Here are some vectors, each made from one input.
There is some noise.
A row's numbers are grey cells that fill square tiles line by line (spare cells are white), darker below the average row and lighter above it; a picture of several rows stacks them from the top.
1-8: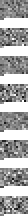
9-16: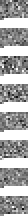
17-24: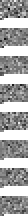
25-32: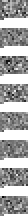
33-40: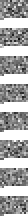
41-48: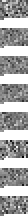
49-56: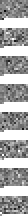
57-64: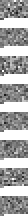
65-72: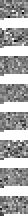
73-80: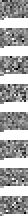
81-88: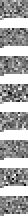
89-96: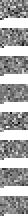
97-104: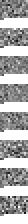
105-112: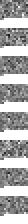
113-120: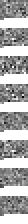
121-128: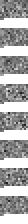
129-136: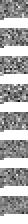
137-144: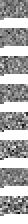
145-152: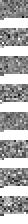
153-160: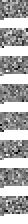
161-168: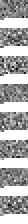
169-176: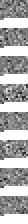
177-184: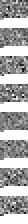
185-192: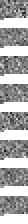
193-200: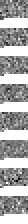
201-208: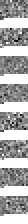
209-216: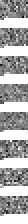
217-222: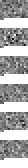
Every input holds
either a point on an 11-point line, or a list of up to two points on a 4-point line.
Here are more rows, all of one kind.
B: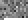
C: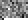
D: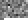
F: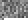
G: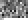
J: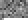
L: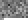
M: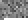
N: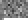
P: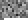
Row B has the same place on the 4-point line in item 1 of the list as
J, M and N.
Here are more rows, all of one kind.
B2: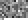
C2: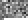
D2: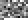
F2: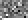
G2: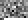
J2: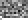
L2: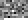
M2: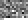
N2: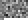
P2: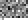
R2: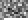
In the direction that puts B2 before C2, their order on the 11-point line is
P2, B2, N2, C2, M2, L2, J2, F2, R2, G2, D2.
